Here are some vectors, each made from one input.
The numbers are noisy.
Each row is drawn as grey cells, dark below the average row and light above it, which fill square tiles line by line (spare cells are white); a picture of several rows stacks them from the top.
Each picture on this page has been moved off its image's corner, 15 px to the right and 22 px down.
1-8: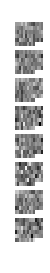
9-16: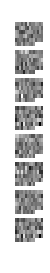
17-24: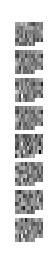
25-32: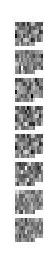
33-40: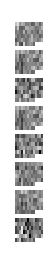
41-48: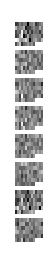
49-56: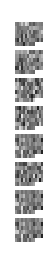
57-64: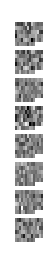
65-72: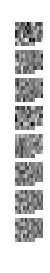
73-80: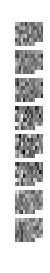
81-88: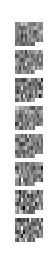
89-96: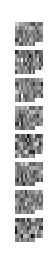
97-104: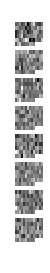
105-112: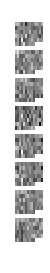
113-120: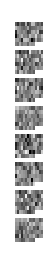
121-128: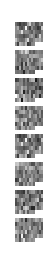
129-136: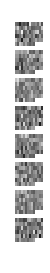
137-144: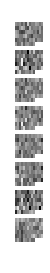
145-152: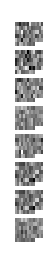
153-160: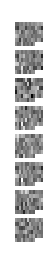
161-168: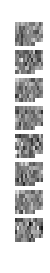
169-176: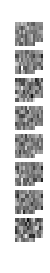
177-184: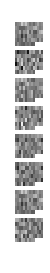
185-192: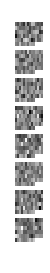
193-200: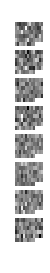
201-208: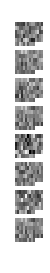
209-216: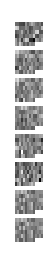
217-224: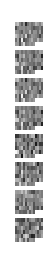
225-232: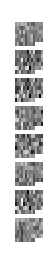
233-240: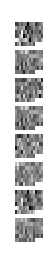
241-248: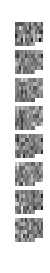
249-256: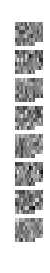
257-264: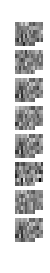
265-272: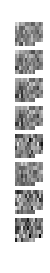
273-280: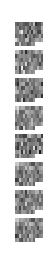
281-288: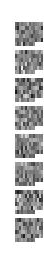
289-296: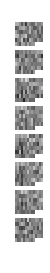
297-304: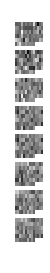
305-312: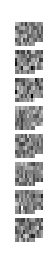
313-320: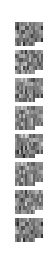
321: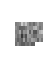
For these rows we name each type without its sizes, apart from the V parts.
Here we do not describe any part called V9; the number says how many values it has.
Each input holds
either a node of a tree and a value of V9, or four true/false values.
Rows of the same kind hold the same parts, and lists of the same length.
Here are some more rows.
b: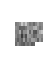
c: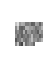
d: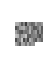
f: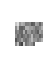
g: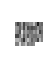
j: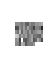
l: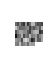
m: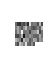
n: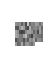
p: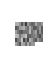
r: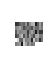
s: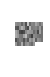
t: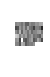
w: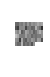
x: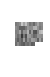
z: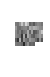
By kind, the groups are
b, c, d, f, j, n, p, s, t, w, x, z
g, l, m, r

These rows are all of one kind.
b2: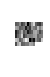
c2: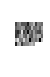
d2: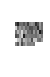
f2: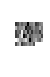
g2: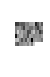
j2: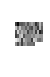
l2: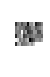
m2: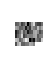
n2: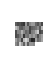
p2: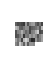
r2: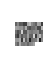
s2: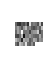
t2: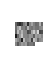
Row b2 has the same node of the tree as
c2, f2, l2 and m2.
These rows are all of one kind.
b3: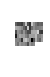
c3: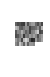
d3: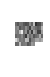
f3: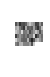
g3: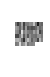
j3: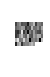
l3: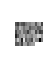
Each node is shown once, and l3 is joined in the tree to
b3 and g3.
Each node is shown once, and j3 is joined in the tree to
d3.
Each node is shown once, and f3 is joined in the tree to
c3.
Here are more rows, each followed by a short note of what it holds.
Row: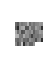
four true/false values
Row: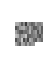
four true/false values
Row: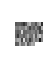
a node of a tree and a value of V9
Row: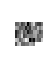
a node of a tree and a value of V9
